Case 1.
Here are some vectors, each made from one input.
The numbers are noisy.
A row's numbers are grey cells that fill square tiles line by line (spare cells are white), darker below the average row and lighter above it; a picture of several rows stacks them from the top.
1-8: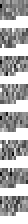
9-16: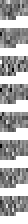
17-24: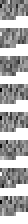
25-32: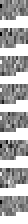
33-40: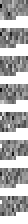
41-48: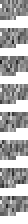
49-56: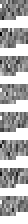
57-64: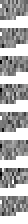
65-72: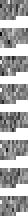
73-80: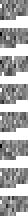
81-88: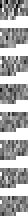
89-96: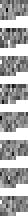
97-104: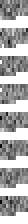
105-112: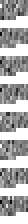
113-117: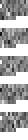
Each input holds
a point on each of two 7-point lines, together with either a point on a 7-point line, or a point on an 11-point line.
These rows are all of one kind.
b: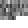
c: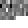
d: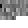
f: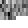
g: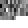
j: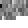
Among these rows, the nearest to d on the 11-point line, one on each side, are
b and f.
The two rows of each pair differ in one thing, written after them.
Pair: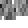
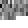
the place on the 11-point line
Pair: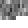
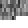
the place on one of the two 7-point lines
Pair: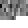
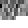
the place on one of the two 7-point lines
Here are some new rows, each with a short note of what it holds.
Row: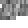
a point on each of three 7-point lines
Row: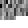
a point on each of two 7-point lines and a point on an 11-point line
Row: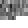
a point on each of two 7-point lines and a point on an 11-point line
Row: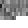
a point on each of two 7-point lines and a point on an 11-point line
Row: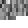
a point on each of two 7-point lines and a point on an 11-point line
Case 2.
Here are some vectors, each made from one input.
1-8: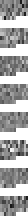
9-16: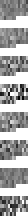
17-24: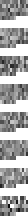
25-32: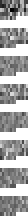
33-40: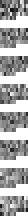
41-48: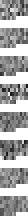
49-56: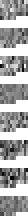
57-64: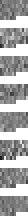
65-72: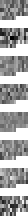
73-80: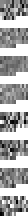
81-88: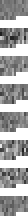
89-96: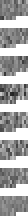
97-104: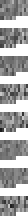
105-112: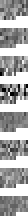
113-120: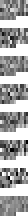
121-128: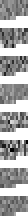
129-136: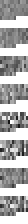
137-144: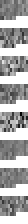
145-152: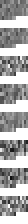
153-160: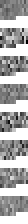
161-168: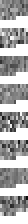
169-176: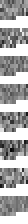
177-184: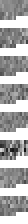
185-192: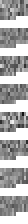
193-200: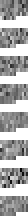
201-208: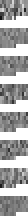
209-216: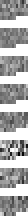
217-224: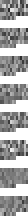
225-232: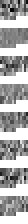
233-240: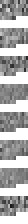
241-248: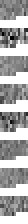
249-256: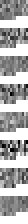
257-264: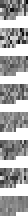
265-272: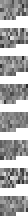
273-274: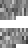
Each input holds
either a point on a 19-point circle, or a list of up to two points on a 7-point line.
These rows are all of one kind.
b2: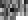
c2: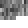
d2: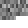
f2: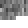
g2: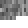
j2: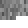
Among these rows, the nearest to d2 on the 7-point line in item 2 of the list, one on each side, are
b2 and g2.
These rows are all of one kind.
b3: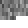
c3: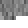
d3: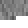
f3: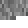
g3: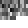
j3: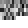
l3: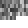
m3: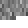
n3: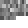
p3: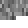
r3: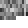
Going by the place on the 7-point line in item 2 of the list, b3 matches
n3 and r3.
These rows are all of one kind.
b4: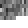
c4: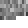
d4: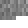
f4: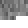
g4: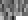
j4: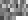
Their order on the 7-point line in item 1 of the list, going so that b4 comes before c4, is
b4, g4, f4, j4, c4, d4.
